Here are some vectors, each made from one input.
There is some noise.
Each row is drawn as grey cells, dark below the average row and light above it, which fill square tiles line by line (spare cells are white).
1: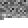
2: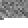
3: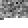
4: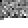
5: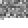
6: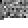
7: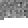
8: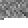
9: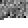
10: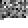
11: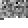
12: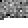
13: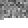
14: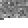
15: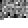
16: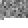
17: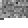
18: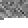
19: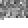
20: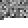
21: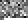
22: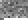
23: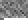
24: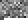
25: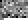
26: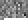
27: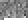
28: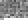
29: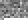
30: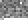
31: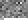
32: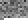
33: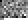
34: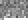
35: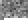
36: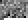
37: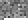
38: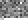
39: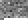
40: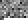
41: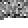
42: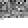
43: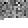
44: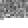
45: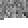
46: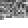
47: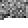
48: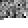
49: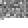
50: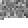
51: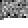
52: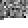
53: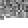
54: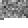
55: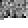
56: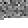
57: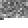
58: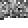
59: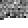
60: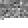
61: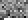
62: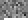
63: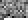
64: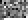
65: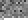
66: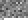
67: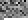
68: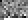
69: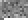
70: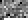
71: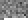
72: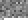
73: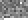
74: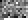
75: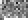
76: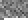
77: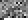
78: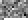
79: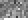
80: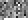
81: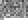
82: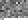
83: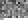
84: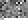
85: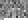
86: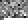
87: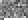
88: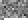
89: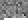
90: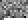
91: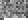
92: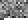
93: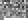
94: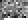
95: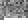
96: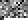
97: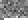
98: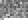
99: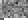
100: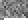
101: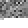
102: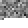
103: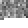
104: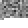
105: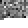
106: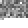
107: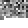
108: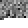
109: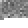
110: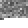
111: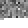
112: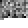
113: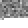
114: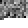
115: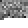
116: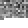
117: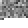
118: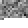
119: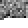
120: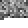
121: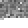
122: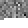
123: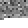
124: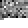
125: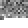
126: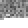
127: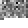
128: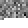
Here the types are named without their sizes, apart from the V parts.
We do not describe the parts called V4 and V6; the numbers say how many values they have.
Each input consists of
a true/false value and a value of V6, together with either a point on a line, or a value of V4.
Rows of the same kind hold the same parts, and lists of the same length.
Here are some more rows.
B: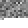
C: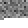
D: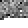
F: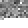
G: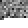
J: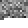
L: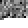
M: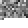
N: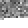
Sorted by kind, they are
B, F, N
C, D, G, J, L, M

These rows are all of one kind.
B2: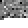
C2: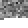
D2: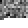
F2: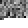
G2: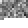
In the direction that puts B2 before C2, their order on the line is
G2, F2, D2, B2, C2.
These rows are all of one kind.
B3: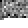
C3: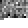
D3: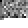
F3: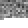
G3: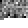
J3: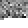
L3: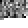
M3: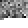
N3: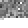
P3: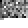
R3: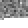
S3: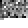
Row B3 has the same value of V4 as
F3 and N3.
